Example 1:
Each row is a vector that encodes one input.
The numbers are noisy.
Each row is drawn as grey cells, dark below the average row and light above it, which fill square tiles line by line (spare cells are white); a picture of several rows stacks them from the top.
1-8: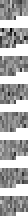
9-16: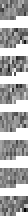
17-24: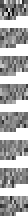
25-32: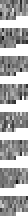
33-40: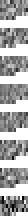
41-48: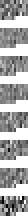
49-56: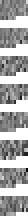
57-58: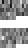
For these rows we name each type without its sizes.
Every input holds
either a fixed value, or a node of a tree.
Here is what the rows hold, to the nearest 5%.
About 5% of them hold a fixed value. The rest hold a node of a tree.
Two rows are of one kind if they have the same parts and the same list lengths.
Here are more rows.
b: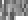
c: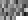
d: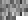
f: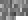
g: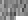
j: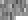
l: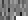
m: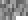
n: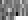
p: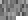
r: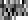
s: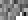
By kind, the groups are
b, c, d, f, g, j, l, m, n, p, s
r

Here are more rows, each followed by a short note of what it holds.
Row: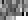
a node of a tree
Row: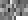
a node of a tree
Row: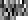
a fixed value
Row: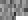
a node of a tree
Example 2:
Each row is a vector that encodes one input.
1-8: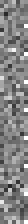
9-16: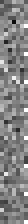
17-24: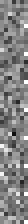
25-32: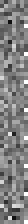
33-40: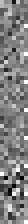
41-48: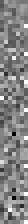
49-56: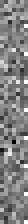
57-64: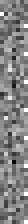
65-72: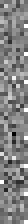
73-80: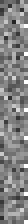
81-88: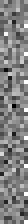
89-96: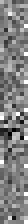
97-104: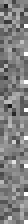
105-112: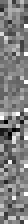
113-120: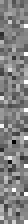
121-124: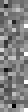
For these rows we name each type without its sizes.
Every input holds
either a fixed value, or a node of a tree.
